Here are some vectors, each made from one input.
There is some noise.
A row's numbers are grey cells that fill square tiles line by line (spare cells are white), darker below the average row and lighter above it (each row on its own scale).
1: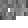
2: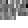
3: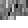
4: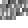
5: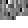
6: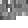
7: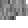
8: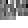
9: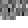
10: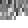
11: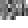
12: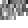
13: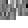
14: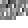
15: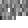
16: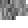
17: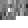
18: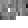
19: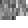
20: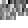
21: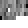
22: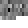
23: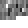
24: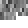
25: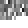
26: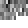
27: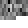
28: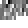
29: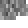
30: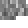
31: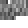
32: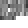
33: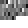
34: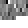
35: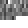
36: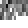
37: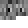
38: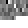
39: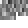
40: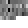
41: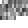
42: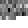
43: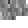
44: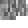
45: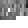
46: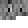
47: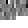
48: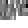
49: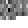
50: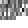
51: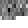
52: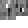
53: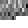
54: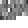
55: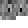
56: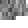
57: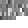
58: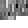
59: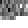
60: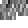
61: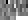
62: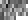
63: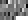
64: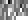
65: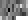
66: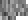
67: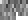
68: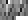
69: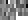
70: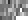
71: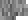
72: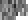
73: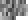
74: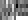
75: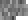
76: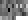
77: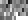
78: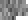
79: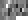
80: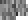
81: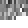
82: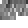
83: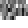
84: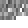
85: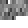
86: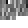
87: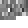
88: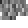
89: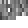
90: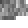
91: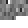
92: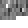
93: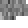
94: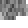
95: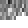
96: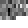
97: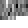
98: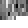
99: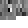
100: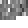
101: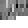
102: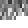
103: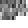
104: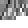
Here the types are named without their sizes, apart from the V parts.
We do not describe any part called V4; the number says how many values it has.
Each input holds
a true/false value, together with either a point on a line, or a value of V4.
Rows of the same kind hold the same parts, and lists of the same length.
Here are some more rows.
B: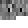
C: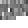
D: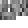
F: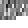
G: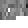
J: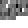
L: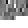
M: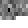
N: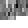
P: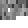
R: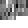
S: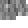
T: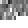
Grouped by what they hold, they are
B, F, M, S, T
C, D, G, J, L, N, P, R

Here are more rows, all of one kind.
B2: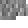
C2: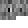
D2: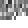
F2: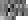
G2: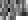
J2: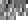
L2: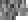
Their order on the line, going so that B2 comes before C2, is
D2, B2, L2, F2, G2, J2, C2.
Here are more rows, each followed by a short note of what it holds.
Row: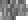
a point on a line and a true/false value
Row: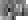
a point on a line and a true/false value
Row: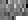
a true/false value and a value of V4
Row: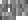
a true/false value and a value of V4
